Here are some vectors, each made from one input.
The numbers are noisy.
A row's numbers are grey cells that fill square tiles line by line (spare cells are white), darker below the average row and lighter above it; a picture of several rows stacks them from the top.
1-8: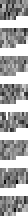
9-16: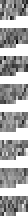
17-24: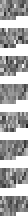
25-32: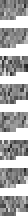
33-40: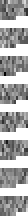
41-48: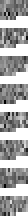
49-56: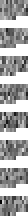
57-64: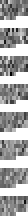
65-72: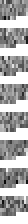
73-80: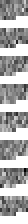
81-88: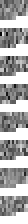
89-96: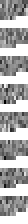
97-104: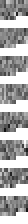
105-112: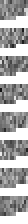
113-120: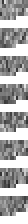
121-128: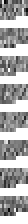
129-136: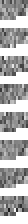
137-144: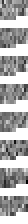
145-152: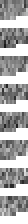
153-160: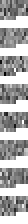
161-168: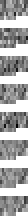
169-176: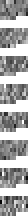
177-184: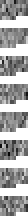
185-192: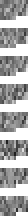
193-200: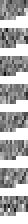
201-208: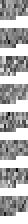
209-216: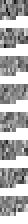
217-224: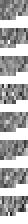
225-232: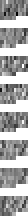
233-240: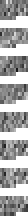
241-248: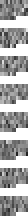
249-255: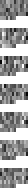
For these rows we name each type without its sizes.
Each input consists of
a list of points on a line.
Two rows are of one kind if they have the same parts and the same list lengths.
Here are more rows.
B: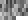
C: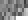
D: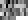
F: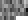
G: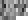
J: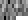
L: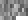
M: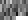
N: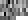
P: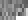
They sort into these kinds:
B, F, L
C, G, P
D, N
J, M

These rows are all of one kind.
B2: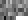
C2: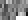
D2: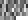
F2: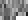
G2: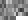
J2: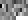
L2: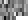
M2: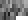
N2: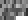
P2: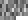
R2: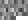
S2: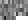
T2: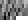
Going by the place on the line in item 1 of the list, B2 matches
M2, N2 and T2.
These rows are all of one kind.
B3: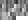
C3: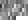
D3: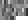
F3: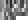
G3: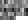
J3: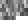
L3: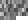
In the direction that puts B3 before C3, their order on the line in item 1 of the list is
L3, F3, B3, C3, D3, J3, G3.
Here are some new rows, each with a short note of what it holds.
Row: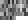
the empty list
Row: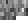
a list of three items
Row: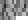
a list of one item
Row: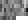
a list of three items
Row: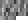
a list of two items
